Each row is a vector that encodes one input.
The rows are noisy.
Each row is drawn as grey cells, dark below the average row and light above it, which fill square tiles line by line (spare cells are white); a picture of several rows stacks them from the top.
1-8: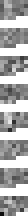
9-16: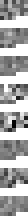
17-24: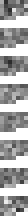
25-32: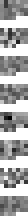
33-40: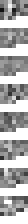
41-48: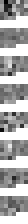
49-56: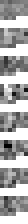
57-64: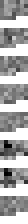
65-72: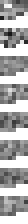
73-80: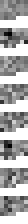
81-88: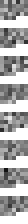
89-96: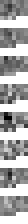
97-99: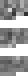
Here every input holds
either a point on a 5-point circle, or a point on a 10-point circle.
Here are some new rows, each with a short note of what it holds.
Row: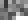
a point on a 10-point circle
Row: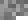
a point on a 10-point circle
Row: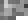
a point on a 10-point circle
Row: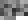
a point on a 5-point circle
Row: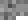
a point on a 10-point circle
